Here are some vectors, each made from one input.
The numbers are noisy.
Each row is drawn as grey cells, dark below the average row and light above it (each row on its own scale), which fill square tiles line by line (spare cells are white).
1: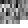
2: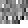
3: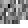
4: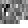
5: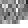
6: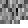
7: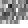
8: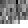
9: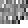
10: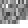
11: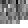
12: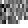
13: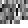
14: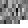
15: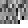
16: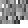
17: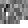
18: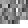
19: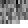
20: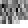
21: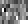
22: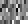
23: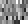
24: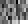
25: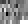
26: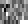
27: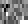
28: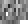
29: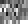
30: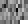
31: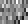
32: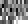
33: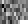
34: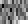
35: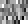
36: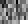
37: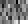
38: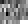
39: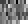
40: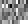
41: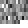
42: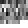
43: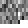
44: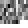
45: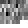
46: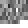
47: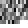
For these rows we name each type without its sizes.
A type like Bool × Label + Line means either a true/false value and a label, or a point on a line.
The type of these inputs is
Bool × Tree.
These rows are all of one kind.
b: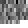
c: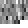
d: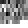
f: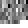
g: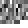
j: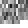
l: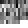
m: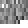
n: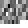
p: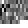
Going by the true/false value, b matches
g and p.
